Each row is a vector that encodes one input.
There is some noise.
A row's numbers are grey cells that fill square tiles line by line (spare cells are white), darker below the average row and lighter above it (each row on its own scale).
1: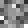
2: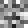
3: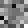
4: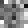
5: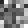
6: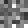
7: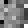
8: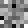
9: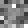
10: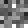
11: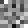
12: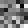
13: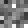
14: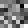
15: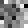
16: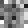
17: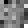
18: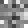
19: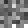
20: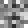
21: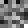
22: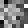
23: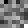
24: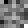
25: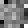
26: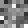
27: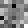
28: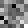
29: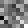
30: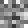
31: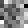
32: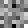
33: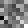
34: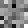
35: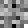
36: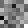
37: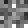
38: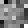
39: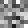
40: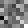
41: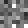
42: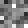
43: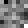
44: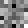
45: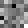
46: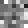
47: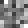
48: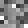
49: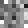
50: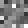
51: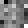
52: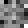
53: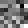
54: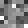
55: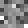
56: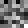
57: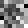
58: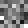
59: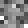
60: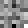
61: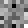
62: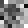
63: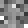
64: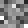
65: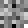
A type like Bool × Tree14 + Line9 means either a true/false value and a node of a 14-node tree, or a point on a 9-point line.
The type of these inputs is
Bool × Line4.
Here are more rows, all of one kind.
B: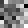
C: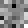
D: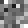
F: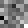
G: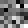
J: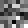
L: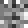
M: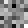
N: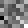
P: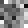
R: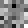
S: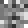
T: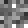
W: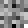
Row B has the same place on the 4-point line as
L, P, S and T.
